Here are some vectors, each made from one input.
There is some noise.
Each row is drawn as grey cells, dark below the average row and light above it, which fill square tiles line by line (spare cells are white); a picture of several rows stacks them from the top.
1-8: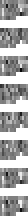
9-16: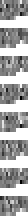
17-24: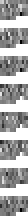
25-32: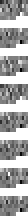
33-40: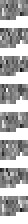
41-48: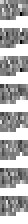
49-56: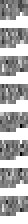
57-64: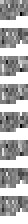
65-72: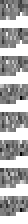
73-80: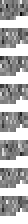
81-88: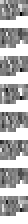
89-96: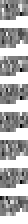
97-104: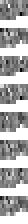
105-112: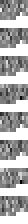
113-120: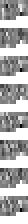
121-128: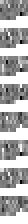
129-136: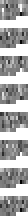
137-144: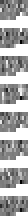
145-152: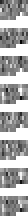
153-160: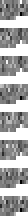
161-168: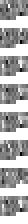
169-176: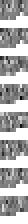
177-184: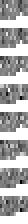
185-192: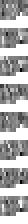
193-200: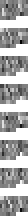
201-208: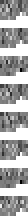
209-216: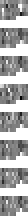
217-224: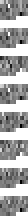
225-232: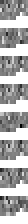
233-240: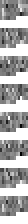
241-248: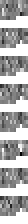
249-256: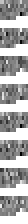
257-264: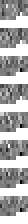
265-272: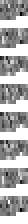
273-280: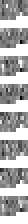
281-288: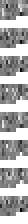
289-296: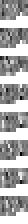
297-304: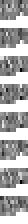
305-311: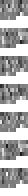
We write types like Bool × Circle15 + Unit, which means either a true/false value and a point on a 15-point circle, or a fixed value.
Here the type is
Bool × Line10.
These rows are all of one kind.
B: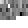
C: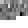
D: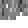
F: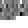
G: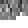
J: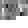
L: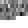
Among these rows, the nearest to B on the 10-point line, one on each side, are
D and L.
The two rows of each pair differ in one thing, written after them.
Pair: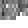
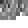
the place on the 10-point line
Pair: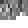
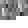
the true/false value
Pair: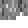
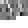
the true/false value
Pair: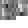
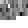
the place on the 10-point line
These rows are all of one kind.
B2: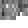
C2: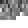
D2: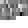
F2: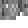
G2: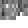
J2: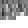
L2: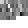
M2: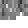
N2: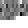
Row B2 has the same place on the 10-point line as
F2 and G2.
